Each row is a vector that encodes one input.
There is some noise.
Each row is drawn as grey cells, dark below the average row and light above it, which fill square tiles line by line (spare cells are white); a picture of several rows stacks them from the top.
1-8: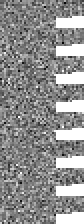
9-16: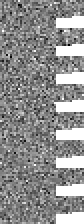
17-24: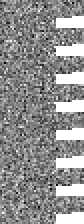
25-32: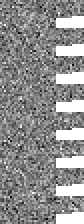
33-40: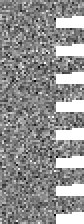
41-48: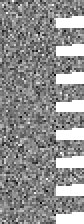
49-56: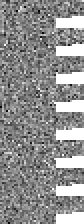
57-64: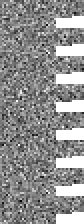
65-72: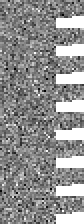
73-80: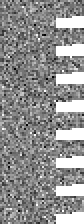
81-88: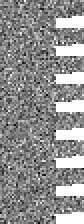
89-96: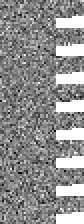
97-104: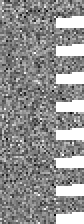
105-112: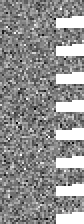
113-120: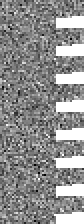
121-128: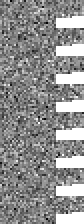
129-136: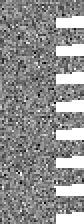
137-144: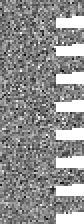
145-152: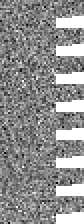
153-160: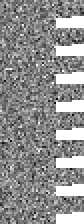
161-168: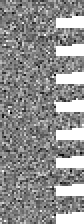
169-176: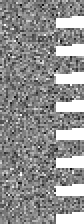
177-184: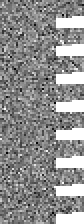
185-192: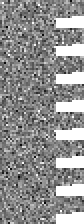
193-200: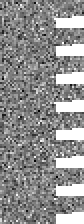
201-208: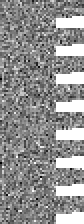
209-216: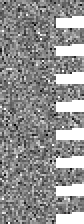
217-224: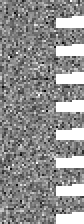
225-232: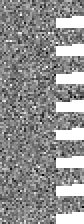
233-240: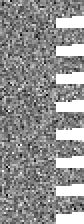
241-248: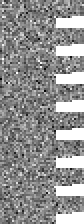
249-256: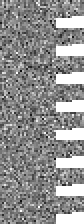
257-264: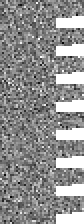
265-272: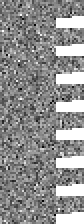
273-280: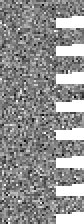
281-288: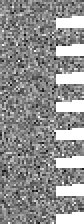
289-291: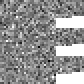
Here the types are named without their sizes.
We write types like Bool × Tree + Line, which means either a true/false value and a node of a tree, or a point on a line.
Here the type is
(Bool × Bool × Bool × Bool + Unit) × (Circle + Line).
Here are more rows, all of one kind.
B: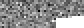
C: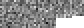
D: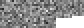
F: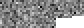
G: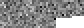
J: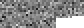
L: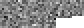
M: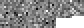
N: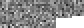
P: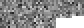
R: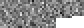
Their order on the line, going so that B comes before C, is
G, R, P, J, N, B, L, F, D, C, M.
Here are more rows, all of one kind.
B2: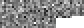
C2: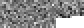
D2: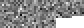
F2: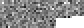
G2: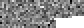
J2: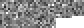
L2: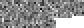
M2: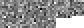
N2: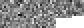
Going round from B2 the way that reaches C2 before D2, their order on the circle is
B2, G2, C2, D2, J2, N2, L2, M2, F2.
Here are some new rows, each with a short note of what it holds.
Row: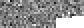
a point on a line
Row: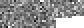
a point on a circle
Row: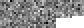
a point on a line
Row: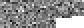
a point on a circle and four true/false values
